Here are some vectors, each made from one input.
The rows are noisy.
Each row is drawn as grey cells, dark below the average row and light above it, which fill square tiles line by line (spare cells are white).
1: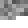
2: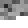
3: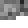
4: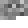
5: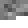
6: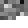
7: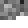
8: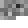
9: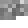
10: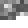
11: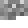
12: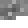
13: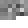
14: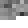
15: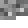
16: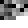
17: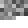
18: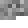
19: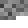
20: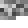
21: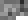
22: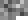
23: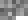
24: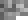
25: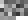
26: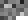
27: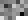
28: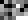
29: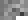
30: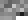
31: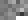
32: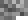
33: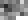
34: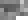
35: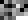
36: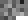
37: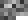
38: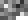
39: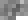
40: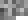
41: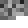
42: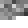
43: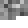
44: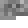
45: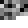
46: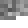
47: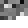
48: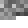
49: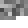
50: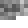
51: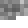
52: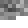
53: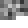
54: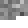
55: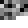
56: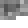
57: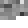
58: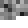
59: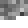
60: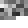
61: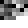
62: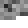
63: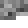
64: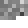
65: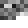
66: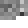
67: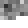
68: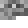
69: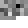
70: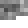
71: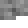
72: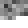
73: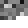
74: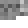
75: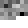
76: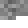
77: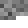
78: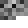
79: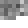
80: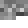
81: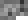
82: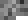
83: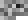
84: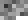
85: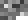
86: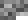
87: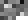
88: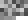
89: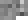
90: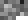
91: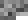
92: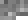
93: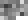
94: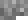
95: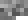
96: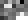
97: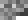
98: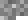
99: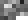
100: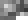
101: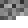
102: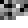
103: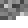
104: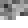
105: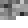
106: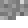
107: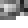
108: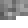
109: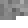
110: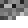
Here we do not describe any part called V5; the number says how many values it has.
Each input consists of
a list of up to two items, each a true/false value and a value of V5.
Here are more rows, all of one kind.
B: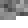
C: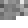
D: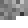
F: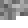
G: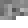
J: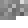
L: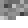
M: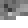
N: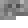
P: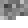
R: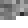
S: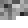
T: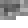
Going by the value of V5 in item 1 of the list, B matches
G and L.
